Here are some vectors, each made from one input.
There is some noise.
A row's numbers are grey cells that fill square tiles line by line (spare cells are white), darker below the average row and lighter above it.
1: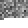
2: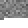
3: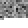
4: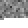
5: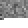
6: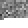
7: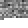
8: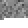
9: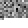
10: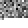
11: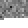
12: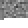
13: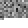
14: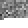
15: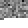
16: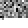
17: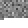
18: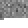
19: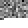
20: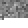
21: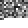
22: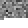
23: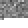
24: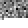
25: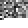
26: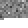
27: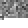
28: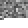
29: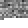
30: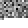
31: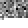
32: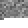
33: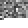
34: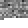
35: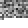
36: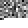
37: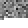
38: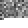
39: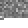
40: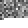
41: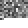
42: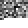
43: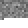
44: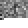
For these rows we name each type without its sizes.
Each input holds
a list of points on a line.
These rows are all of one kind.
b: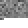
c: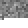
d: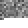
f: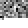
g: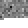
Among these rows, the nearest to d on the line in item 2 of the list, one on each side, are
b and c.
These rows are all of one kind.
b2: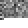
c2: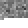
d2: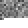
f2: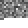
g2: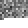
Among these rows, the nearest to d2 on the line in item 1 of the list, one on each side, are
b2 and g2.
